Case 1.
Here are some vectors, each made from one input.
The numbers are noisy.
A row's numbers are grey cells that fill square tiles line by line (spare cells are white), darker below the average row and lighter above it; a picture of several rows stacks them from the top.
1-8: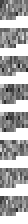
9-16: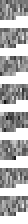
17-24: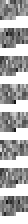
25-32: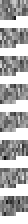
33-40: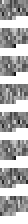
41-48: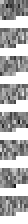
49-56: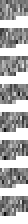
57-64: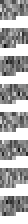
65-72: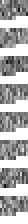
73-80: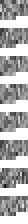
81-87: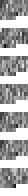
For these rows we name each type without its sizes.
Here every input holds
a point on a circle.
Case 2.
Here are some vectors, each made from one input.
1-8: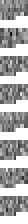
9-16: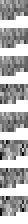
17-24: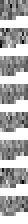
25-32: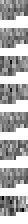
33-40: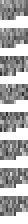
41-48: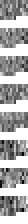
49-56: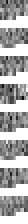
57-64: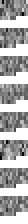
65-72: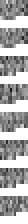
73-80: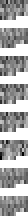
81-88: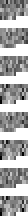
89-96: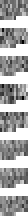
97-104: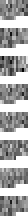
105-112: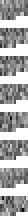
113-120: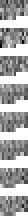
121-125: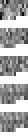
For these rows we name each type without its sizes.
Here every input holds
a point on a circle.
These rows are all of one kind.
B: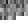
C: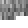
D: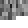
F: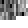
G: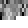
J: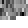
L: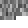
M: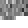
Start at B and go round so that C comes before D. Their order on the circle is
B, L, C, M, D, F, J, G.
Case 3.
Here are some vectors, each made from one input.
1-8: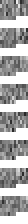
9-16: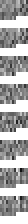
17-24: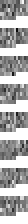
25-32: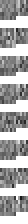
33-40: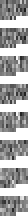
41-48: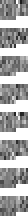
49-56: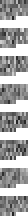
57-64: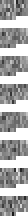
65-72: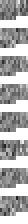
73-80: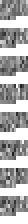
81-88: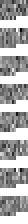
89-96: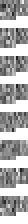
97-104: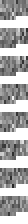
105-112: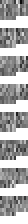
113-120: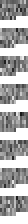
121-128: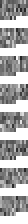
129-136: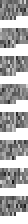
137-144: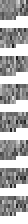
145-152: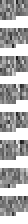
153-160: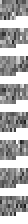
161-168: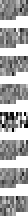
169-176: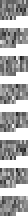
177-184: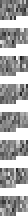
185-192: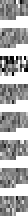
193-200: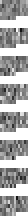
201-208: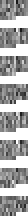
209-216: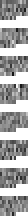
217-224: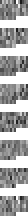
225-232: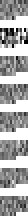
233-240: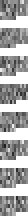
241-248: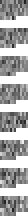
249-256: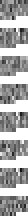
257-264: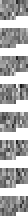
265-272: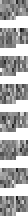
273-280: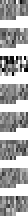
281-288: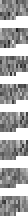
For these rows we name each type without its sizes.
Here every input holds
either a point on a circle, or a fixed value.
